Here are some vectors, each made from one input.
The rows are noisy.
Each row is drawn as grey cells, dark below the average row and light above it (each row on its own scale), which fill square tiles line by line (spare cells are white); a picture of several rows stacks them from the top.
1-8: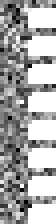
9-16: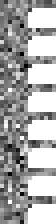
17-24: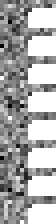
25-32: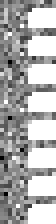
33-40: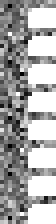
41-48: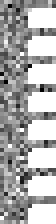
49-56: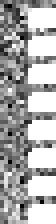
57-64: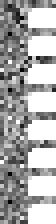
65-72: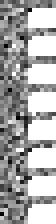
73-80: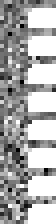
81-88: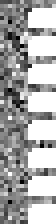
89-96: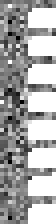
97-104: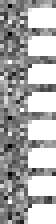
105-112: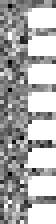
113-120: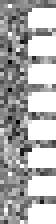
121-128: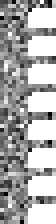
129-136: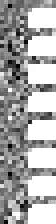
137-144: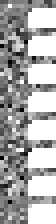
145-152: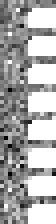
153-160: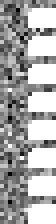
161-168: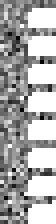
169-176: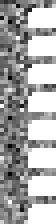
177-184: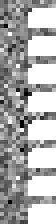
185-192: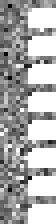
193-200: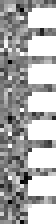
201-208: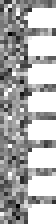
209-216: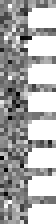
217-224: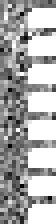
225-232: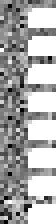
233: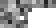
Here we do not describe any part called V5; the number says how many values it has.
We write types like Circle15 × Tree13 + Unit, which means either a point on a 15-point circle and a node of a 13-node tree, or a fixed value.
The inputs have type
List2(Bool × V5).
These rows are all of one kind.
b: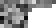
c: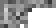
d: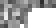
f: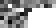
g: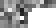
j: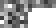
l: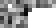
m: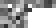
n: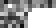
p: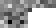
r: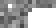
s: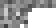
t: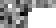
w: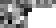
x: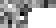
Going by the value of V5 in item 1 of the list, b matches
f, l, t and w.
